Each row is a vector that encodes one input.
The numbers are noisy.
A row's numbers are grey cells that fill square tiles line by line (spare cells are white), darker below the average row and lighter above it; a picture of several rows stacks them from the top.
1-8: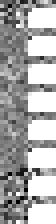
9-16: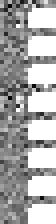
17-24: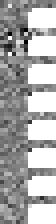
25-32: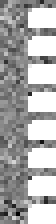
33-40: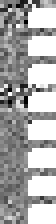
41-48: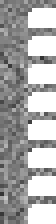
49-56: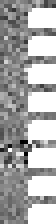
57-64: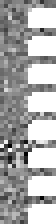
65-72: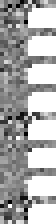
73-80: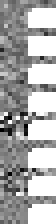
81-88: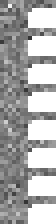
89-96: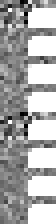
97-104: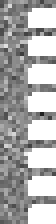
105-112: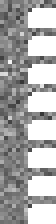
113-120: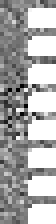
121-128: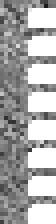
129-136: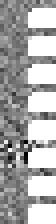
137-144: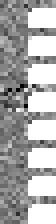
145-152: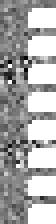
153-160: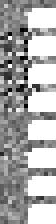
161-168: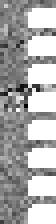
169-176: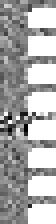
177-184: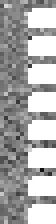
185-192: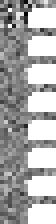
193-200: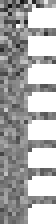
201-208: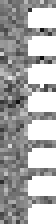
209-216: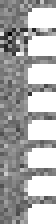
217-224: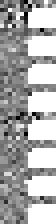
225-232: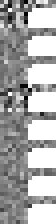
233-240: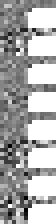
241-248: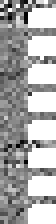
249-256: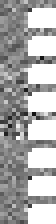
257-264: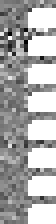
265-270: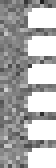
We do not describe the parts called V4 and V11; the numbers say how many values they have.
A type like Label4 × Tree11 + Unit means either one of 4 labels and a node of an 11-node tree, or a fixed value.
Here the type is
(Circle9 + V4) × V11 + Line8.
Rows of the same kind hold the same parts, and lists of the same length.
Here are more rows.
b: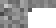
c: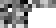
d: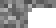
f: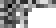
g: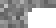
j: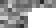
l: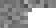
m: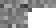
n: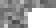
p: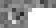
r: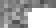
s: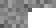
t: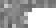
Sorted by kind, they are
b, g, l, m, n, r, s, t
c, f
d, j, p

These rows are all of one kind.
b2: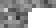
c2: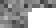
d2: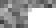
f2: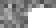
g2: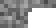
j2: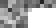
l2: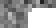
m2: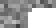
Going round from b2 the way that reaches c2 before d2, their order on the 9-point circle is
b2, g2, c2, f2, l2, m2, j2, d2.
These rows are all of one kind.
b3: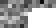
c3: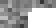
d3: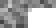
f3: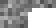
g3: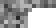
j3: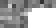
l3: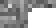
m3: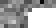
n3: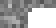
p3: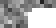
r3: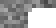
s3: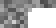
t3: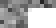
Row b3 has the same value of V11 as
f3, m3, p3 and r3.
